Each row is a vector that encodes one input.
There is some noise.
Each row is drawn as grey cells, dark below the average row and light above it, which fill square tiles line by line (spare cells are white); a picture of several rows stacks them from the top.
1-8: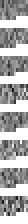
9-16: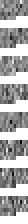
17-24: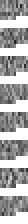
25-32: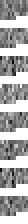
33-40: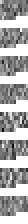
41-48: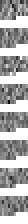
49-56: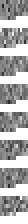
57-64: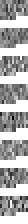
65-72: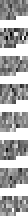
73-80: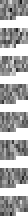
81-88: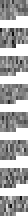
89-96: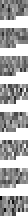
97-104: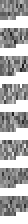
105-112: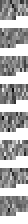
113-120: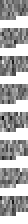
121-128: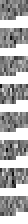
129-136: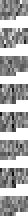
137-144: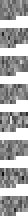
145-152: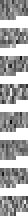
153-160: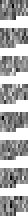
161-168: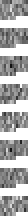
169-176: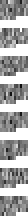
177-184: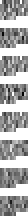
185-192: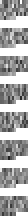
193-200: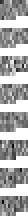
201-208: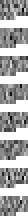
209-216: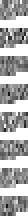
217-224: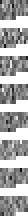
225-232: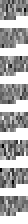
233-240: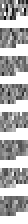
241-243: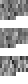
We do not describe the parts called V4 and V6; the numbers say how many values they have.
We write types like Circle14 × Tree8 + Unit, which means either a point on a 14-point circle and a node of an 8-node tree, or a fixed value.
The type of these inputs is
Bool × Line7 + Circle8 × Circle8 × V4 × V6.
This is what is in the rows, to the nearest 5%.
About 60% of them hold a point on each of two 8-point circles, a value of V4 and a value of V6. The rest hold a point on a 7-point line and a true/false value.
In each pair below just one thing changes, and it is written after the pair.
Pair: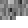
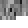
the place on one of the two 8-point circles
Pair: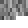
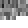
the value of V6
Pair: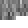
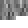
the place on one of the two 8-point circles
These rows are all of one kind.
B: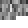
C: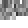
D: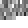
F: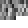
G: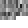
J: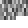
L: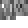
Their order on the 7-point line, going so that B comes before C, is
F, B, L, J, G, D, C.
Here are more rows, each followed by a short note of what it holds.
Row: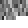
a point on each of two 8-point circles, a value of V4 and a value of V6
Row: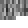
a point on each of two 8-point circles, a value of V4 and a value of V6
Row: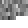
a point on each of two 8-point circles, a value of V4 and a value of V6
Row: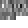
a point on a 7-point line and a true/false value
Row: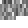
a point on a 7-point line and a true/false value
